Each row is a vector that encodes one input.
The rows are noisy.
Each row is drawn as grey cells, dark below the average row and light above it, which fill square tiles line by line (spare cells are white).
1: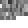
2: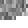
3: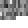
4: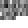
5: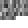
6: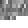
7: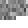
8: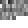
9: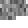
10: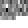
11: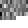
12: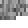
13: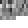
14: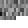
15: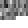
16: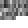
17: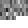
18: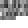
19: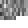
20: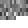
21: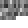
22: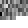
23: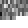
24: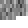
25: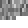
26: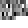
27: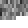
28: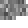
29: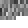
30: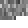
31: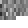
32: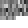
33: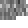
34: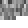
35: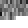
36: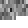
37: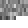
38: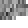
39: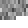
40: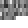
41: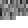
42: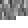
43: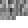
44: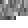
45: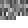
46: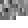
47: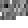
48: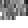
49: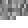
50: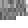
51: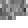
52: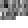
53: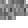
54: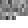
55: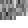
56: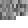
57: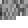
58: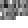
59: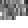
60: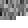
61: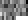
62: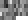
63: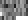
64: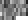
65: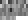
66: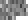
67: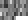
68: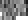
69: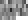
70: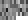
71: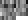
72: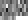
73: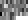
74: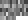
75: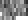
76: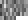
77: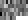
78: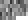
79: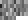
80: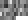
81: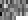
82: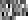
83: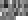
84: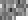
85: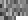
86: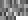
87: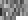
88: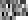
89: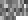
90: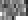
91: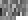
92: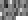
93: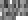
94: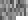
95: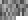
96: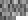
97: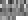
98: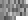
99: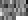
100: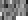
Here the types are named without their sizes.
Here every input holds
a list of points on a line.
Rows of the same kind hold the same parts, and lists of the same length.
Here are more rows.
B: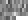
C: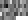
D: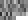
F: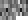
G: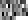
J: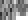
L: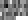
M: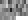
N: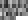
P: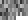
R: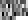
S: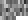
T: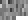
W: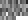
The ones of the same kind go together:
B, D, J, M, T
C, L, N
F, P, S, W
G, R

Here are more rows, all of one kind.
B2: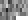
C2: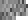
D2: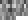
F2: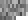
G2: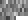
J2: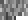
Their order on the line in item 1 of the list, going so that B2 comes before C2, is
D2, B2, G2, J2, C2, F2.
